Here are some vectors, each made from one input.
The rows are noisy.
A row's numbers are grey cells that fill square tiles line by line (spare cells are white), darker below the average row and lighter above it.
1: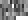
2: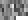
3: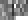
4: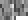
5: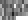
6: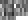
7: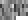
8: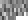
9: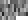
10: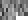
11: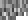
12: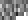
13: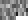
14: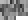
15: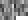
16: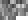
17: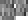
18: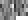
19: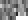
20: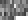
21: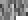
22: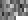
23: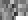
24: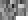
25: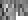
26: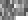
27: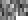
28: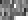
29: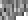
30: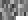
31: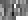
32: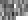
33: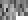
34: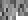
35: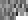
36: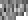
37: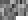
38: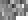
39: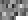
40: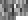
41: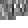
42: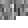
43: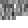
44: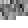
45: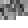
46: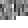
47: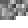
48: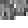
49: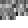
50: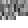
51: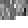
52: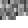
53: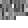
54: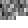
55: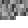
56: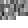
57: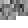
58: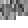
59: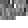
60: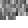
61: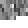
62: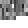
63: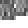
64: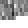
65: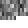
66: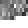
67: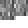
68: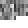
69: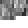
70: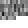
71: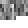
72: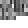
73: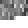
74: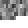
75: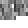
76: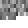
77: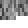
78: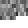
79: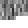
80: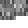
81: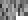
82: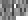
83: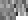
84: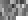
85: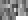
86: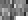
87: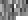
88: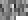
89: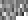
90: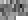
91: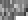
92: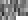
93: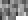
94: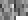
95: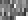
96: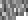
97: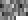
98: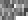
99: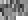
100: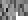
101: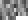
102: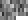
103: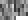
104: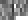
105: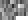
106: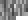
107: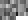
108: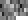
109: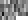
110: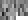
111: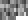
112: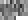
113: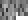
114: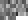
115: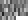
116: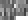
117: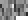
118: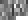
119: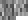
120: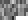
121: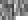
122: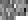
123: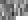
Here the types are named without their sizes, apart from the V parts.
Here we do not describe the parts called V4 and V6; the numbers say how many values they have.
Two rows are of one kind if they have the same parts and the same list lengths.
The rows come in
2 kinds.
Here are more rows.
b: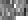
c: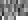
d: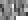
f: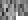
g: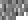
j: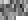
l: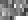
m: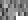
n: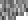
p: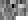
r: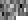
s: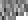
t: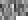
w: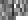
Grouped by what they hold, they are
b, g, l, n, p, s, w
c, d, f, j, m, r, t

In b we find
a point on a circle, a true/false value and a value of V4.
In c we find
a value of V6.
